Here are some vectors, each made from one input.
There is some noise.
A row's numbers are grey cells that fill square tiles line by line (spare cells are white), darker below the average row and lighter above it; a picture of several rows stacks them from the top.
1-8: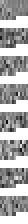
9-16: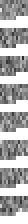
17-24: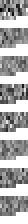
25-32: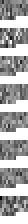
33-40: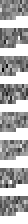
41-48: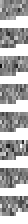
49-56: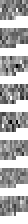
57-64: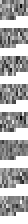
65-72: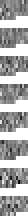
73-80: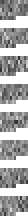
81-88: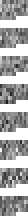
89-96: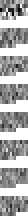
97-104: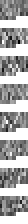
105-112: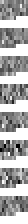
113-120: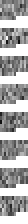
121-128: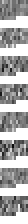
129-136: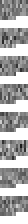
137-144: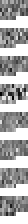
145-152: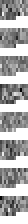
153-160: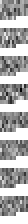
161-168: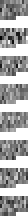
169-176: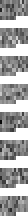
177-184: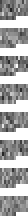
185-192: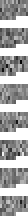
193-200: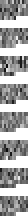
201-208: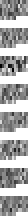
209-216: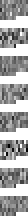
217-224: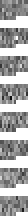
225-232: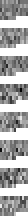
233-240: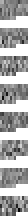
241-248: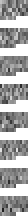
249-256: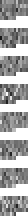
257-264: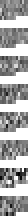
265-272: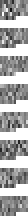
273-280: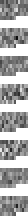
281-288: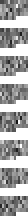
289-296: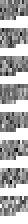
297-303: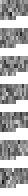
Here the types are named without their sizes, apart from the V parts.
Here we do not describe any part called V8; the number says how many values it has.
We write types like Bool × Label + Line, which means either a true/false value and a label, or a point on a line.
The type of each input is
List(Bool × (Line + V8)).
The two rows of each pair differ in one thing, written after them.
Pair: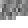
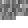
the true/false value in item 1 of the list
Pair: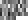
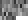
the place on the line in item 1 of the list
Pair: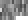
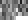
the place on the line in item 2 of the list
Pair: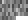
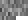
the true/false value in item 2 of the list
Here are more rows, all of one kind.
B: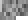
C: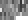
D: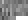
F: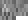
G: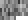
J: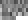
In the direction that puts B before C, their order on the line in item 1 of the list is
J, B, G, D, F, C.
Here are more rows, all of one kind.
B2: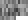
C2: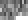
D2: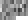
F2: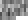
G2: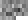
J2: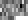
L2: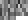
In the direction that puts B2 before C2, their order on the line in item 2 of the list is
D2, G2, B2, C2, L2, F2, J2.
